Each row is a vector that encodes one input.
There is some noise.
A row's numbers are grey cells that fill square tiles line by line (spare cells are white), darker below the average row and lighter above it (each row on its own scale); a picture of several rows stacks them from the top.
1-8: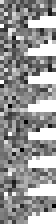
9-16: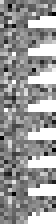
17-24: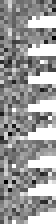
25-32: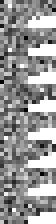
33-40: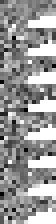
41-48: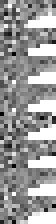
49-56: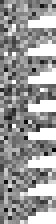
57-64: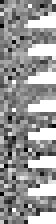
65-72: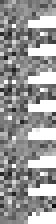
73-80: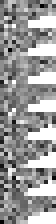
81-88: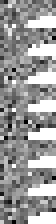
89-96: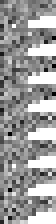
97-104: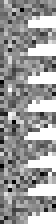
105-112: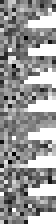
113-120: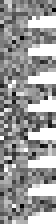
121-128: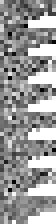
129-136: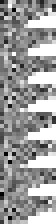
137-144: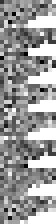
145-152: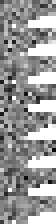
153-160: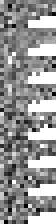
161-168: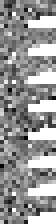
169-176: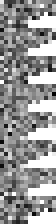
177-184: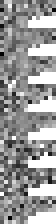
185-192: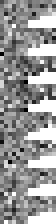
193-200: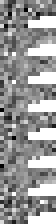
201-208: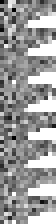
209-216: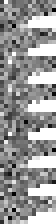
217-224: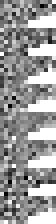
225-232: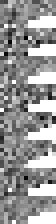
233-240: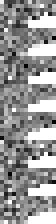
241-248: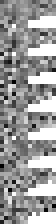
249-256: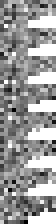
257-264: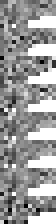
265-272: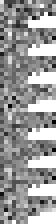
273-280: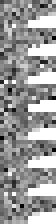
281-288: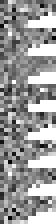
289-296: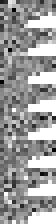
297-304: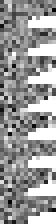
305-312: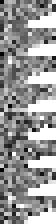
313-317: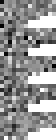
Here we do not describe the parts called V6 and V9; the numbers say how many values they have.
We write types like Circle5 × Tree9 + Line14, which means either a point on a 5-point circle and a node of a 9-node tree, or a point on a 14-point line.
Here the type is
Bool × Bool × Bool × (Circle16 + V6) + V9.
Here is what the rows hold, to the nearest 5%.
About 75% of them hold three true/false values, together with either a point on a 16-point circle, or a value of V6. The rest hold a value of V9.
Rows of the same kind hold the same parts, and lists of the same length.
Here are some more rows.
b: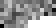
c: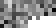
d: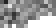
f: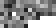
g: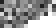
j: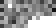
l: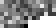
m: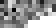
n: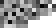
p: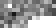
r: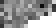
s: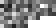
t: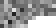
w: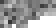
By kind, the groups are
b, c, d, j, m, p, w
f, l, s
g, n, r, t

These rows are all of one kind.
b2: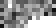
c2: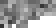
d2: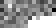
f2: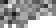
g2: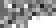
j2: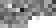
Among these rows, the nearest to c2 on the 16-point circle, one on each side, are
b2 and g2.
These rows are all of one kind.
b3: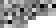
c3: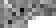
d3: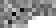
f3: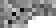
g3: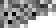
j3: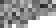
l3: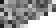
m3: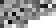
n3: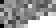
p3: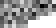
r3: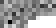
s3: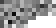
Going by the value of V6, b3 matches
c3 and r3.
